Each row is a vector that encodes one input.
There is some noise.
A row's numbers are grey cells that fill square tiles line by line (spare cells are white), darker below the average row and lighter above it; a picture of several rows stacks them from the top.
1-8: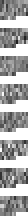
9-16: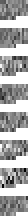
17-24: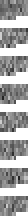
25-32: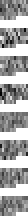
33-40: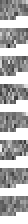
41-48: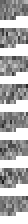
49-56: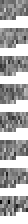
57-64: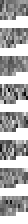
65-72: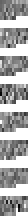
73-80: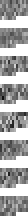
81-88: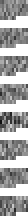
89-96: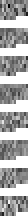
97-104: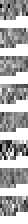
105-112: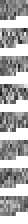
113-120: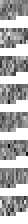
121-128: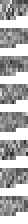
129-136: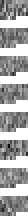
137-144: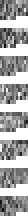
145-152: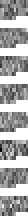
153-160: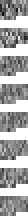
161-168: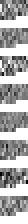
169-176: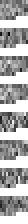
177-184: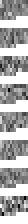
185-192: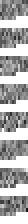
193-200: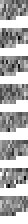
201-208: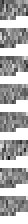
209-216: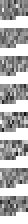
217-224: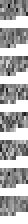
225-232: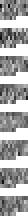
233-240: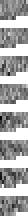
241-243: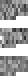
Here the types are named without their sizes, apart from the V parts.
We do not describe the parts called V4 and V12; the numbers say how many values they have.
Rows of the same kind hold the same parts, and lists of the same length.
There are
3 kinds of row.
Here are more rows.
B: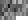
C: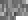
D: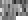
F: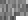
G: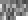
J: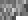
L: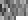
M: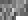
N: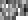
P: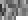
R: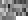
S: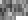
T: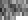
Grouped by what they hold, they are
B, G, L, P, S, T
C, F, J, M, N
D, R

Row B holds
a value of V4 and a value of V12.
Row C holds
three true/false values.
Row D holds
a node of a tree.
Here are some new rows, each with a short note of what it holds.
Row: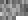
three true/false values
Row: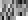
a value of V4 and a value of V12
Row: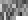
a value of V4 and a value of V12
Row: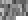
a node of a tree
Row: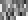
a value of V4 and a value of V12
